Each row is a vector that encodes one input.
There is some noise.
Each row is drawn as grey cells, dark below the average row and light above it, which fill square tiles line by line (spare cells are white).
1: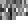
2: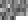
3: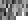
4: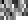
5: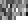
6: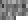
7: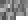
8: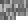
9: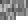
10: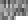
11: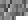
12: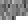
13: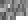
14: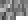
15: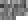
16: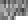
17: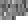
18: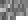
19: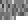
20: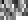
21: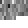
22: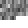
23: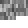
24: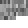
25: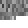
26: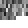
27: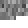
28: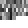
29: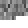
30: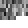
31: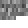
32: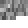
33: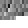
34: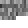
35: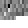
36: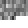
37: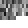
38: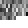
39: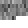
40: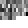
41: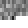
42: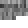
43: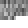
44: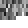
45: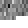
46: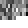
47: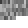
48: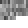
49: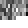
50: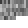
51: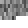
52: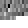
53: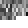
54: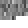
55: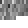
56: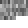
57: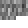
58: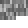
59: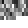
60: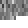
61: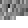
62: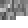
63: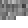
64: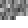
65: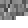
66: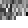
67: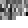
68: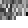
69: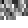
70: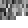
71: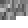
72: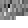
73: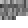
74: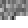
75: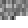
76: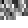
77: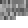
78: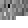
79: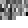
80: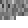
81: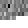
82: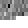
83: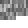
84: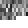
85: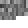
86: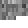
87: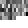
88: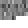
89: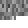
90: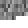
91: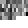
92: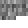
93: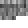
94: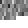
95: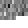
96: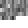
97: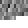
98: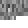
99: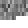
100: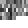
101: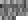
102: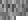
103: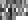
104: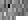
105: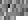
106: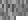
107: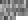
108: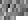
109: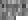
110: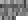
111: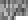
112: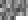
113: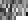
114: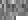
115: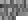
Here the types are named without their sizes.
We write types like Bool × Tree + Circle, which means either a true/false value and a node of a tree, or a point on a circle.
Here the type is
Line + List(Circle).
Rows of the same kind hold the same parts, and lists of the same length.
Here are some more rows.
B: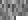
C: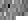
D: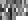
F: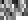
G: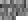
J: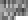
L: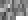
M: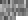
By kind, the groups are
B, C, G
D
F
J, L, M

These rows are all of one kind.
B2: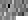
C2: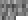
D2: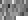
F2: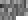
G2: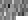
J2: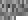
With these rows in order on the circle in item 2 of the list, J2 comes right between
C2 and F2.
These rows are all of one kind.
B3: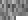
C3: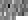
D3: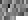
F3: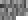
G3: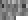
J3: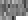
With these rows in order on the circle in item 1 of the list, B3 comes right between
D3 and G3.
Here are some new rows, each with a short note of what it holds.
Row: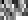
the empty list
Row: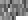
a list of two items
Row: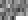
a list of one item
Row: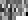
a point on a line
